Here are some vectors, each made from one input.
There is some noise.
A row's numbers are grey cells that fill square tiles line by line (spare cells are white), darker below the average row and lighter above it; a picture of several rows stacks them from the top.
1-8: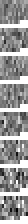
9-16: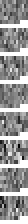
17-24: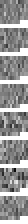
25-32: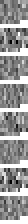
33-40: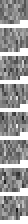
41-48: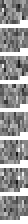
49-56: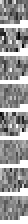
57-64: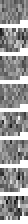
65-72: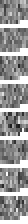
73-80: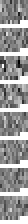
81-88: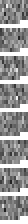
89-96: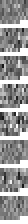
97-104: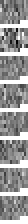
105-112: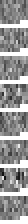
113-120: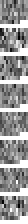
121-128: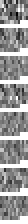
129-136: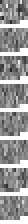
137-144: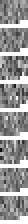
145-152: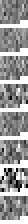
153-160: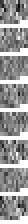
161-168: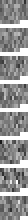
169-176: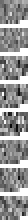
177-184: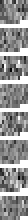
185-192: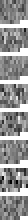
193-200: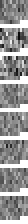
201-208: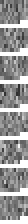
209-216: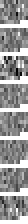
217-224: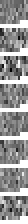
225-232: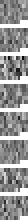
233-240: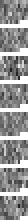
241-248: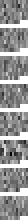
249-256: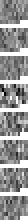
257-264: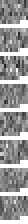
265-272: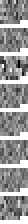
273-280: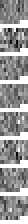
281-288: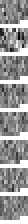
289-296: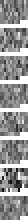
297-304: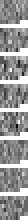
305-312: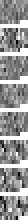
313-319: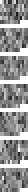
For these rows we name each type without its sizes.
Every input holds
either three true/false values, or a list of points on a line.
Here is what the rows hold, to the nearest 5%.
About 40% of them hold three true/false values. The rest are lists of points on a line.
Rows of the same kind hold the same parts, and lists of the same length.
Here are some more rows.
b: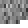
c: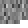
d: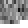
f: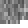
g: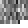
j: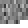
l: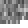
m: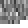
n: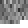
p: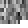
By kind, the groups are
b, c, g, j
d, m, n
f, l
p

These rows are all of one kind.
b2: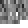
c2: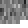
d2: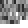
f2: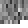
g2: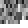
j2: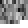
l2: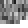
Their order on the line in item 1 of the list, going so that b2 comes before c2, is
f2, b2, g2, d2, l2, c2, j2.
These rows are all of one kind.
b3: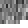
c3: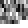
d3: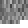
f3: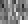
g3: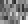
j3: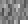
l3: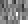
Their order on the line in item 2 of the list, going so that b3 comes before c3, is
f3, l3, b3, c3, g3, j3, d3.
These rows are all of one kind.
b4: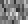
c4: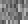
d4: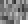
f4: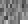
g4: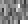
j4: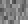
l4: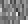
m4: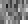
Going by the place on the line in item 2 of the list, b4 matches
d4 and g4.
